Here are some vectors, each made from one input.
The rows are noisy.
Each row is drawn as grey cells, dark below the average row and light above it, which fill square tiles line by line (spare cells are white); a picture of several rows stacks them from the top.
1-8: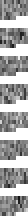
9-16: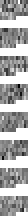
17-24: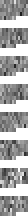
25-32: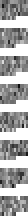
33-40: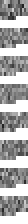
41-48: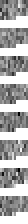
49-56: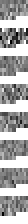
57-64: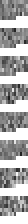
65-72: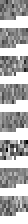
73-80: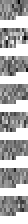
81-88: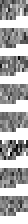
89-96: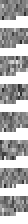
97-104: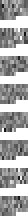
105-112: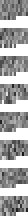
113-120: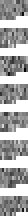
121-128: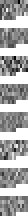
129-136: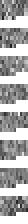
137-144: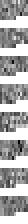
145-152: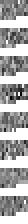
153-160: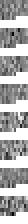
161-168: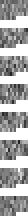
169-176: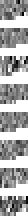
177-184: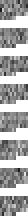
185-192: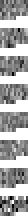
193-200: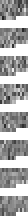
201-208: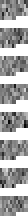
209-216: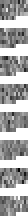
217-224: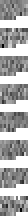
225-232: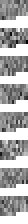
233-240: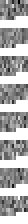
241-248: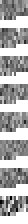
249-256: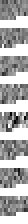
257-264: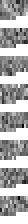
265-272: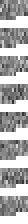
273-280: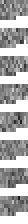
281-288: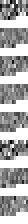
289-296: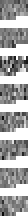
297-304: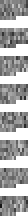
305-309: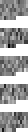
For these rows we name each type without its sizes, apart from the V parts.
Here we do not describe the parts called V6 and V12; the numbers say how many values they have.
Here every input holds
either a label, or a point on a line, five true/false values, a value of V6 and a value of V12.
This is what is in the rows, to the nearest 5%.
About 5% of them hold a label. The rest hold a point on a line, five true/false values, a value of V6 and a value of V12.
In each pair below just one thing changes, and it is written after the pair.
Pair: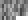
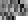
the value of V12
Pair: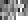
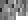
one of the five true/false values
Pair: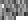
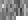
the place on the line
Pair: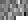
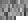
the place on the line
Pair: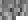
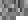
the value of V6
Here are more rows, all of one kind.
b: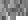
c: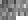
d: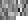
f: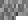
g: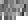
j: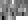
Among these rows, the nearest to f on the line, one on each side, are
b and c.
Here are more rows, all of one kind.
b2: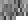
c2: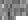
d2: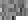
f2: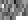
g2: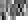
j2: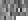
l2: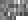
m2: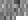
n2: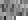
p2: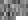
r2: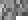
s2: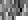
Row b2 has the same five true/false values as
c2, m2, p2 and s2.
